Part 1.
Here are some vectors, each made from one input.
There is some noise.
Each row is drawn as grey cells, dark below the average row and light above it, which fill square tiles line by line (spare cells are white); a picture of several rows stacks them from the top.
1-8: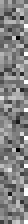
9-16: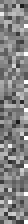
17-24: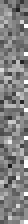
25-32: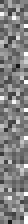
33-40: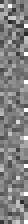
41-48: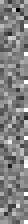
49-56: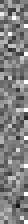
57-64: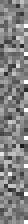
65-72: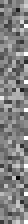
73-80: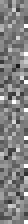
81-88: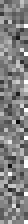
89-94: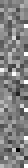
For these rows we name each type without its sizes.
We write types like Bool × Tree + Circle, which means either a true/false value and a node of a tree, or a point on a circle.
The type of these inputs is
Tree.
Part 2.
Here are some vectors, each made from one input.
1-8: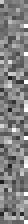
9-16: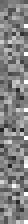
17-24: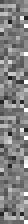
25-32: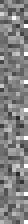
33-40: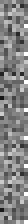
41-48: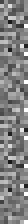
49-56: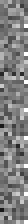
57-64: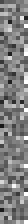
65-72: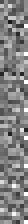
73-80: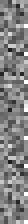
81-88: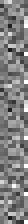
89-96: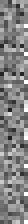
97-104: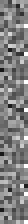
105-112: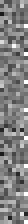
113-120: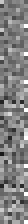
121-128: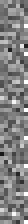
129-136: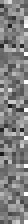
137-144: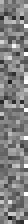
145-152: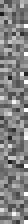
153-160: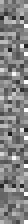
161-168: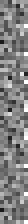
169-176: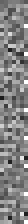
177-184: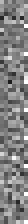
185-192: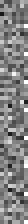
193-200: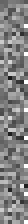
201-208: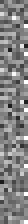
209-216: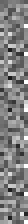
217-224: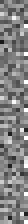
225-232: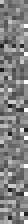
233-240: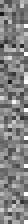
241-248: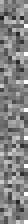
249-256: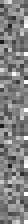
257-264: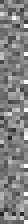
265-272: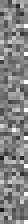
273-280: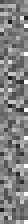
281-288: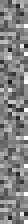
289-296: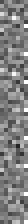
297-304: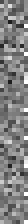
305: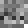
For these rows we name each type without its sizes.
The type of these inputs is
Tree.
